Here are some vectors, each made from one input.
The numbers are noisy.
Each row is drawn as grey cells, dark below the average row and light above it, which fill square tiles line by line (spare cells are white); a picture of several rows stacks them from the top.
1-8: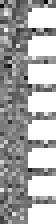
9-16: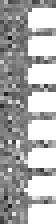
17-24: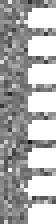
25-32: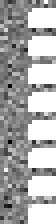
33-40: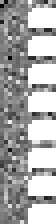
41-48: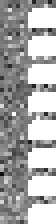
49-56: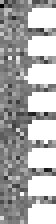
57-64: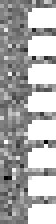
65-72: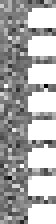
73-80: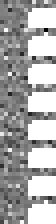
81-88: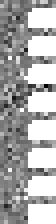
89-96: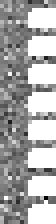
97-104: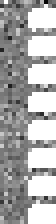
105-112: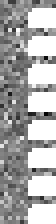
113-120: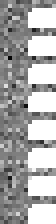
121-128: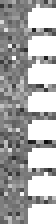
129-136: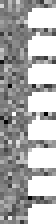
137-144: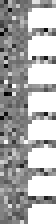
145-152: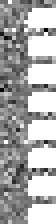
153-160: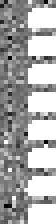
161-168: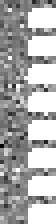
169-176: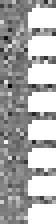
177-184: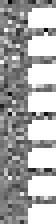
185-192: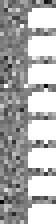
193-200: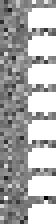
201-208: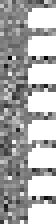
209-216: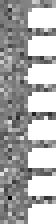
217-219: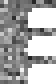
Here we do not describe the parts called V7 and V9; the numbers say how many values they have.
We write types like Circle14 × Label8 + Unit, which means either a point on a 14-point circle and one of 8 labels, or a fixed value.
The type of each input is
(Bool × V7 + V9) × Line6.
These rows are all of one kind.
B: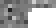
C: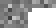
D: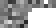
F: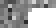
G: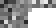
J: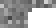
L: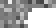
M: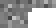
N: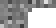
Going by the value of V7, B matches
F and G.
